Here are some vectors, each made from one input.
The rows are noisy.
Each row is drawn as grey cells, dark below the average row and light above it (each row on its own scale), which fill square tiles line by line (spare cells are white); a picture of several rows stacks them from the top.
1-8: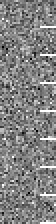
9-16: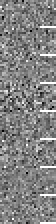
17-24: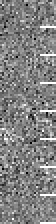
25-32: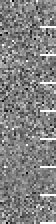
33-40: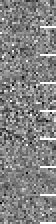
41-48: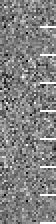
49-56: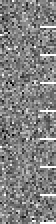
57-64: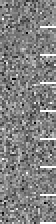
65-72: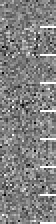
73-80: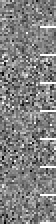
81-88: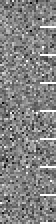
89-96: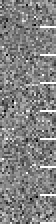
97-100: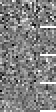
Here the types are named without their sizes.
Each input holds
a point on each of two lines and four true/false values.
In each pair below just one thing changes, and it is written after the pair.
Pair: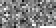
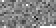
the place on one of the two lines
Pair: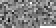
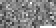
the place on one of the two lines
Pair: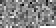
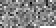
one of the four true/false values
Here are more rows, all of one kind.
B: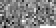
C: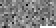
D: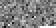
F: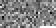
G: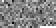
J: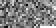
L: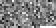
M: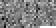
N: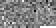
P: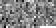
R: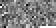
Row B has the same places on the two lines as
C, D, M and R.
